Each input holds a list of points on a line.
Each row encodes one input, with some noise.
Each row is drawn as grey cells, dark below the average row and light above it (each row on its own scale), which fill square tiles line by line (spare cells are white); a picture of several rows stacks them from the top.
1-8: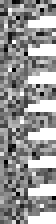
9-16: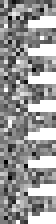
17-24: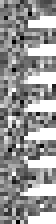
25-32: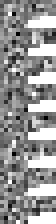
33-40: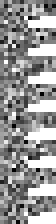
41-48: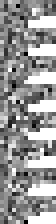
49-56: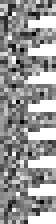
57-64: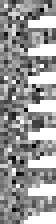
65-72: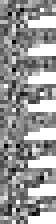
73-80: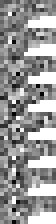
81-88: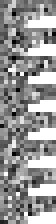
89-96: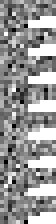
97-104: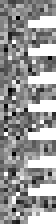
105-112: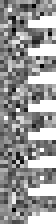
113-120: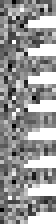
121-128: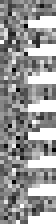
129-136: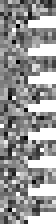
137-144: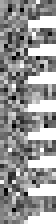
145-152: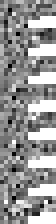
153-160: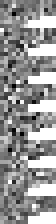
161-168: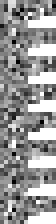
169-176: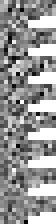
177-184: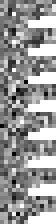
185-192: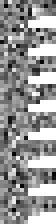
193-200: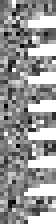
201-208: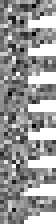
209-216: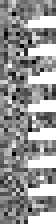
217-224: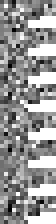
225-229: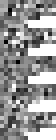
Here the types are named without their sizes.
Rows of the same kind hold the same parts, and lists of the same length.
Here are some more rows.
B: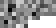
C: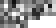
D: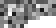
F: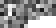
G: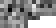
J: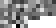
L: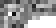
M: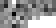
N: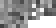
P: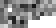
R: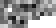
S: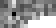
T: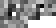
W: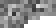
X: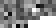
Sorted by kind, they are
B, G, J, M, N, S, T, X
C, D, F, L, W
P, R

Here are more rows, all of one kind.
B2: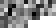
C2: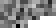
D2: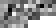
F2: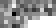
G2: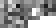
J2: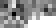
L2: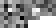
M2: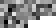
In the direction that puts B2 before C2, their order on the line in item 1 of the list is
M2, B2, D2, C2, L2, G2, J2, F2.
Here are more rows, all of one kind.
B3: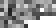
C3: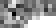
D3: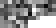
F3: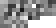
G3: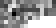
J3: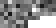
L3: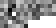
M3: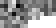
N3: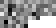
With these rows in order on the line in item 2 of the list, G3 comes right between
B3 and L3.
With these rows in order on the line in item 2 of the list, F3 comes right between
C3 and L3.
